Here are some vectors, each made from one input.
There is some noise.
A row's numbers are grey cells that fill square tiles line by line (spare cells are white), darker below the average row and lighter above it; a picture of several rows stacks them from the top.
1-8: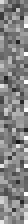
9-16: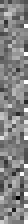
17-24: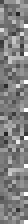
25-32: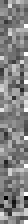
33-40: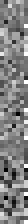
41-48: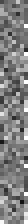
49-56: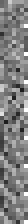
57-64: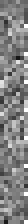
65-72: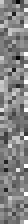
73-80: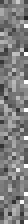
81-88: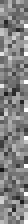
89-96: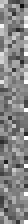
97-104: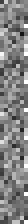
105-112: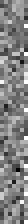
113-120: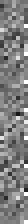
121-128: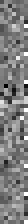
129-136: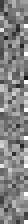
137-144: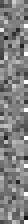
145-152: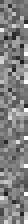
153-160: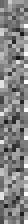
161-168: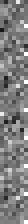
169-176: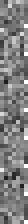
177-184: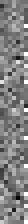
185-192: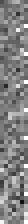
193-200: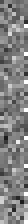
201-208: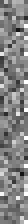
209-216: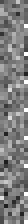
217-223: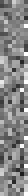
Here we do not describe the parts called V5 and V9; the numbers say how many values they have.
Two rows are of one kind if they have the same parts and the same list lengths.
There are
3 kinds of row.
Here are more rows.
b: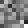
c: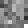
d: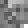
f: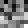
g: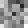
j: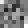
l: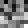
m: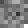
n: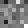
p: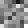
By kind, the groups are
b, c, d, m, n
f, l
g, j, p

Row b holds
a value of V5 and a value of V9.
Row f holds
a fixed value.
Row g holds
a point on a 6-point circle and a true/false value.
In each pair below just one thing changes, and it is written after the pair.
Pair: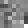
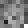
the value of V5
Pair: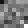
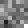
the value of V9
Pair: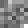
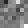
the value of V9
